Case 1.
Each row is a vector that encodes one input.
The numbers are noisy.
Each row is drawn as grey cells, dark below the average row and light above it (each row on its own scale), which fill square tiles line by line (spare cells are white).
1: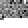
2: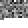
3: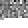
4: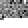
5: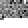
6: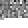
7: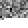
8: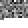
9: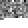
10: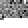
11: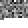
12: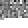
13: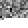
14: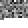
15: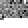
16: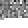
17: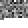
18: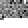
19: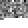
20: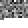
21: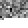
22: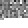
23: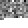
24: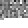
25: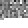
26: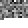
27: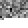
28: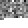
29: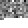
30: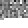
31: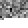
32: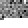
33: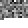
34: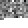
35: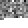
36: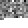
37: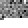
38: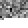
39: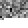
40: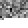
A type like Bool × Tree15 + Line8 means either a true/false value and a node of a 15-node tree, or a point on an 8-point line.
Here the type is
Line5.
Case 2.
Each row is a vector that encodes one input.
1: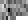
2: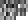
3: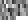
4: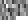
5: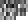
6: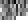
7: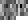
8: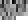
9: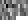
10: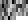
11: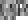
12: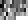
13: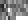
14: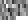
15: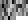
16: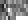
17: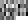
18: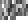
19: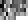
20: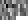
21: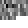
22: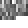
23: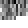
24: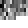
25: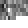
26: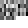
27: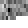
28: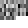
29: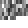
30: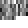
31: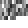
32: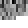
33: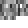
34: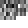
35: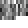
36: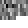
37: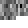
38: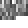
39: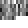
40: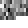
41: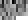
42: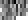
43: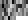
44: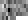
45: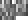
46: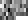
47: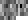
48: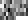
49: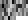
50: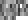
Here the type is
Bool × Bool × Bool × Bool.
